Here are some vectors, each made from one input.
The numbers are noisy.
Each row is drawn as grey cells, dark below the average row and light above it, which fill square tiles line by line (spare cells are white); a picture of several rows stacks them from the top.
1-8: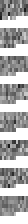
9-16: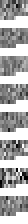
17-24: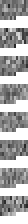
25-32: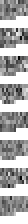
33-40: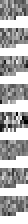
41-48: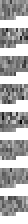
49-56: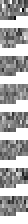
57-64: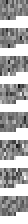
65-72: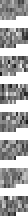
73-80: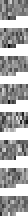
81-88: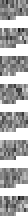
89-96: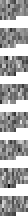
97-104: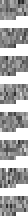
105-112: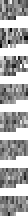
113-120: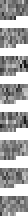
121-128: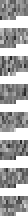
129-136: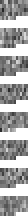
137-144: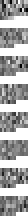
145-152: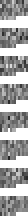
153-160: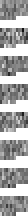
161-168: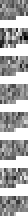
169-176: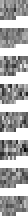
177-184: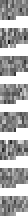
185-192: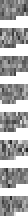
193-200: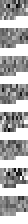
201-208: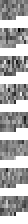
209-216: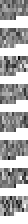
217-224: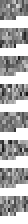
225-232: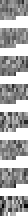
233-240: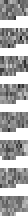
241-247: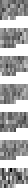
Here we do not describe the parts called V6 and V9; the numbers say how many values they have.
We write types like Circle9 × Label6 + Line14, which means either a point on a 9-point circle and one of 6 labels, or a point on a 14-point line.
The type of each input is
Bool × (Line10 + V9) × V6.
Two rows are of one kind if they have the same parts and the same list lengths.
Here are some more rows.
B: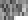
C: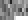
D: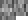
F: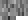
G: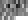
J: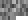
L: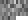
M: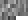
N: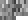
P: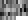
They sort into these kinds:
B, C, G, N
D, F, J, L, M, P

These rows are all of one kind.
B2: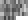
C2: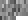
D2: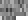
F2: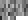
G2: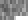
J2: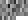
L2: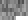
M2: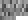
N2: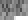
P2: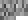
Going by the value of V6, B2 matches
F2, G2, L2 and M2.
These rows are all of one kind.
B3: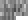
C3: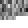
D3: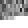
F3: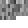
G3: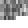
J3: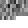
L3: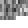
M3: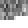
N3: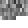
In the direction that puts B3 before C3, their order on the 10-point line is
B3, F3, G3, L3, J3, M3, D3, C3, N3.
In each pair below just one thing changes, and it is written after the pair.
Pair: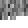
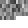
the value of V6
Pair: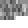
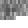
the value of V6
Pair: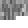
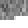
the place on the 10-point line
